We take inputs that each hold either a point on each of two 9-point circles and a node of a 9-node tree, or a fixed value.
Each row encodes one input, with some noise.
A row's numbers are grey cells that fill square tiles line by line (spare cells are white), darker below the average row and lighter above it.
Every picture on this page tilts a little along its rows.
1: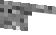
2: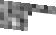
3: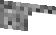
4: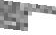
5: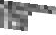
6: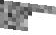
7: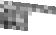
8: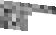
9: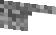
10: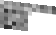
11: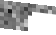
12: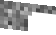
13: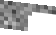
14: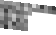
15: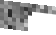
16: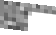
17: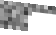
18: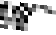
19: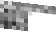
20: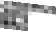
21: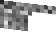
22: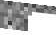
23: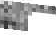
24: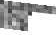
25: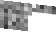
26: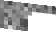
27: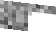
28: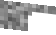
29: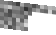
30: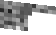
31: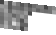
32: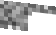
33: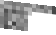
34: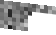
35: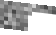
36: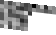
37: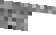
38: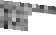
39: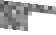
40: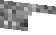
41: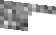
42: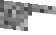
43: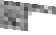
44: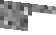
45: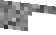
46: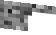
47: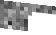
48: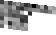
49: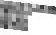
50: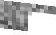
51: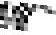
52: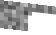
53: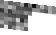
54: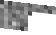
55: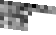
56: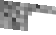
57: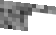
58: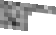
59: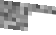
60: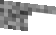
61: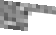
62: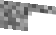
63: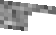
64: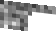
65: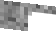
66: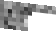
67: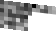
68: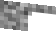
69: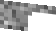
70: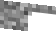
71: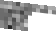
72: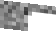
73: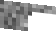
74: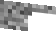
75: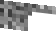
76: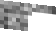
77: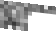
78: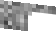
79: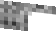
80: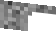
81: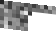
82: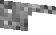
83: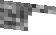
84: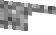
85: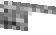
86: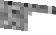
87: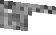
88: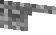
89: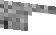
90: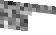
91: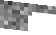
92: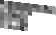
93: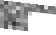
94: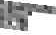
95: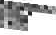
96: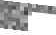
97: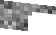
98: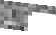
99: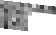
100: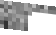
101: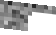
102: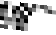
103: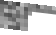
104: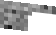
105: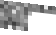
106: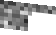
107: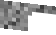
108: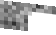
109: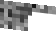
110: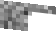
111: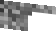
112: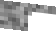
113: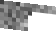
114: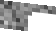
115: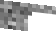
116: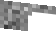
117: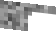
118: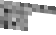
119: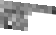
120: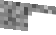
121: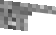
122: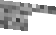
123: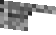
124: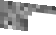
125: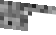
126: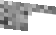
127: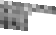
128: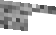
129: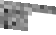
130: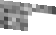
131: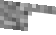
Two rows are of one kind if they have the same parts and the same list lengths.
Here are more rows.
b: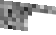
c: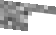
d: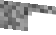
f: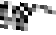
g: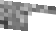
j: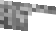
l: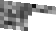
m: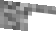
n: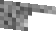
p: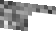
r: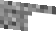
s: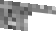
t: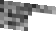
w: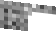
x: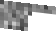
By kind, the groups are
b, c, d, g, j, l, m, n, p, r, s, t, w, x
f

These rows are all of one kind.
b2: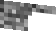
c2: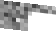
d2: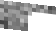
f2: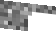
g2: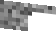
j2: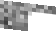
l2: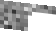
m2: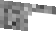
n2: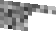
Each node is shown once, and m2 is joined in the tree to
c2 and n2.
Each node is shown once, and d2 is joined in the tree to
g2 and j2.
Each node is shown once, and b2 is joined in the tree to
c2 and j2.
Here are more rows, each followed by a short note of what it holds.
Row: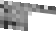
a point on each of two 9-point circles and a node of a 9-node tree
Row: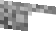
a point on each of two 9-point circles and a node of a 9-node tree
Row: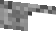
a point on each of two 9-point circles and a node of a 9-node tree
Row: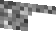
a point on each of two 9-point circles and a node of a 9-node tree
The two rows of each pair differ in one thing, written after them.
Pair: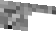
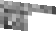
the node of the tree
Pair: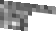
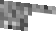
the node of the tree
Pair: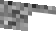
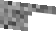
the node of the tree
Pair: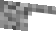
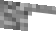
the node of the tree
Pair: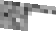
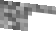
the place on one of the two 9-point circles
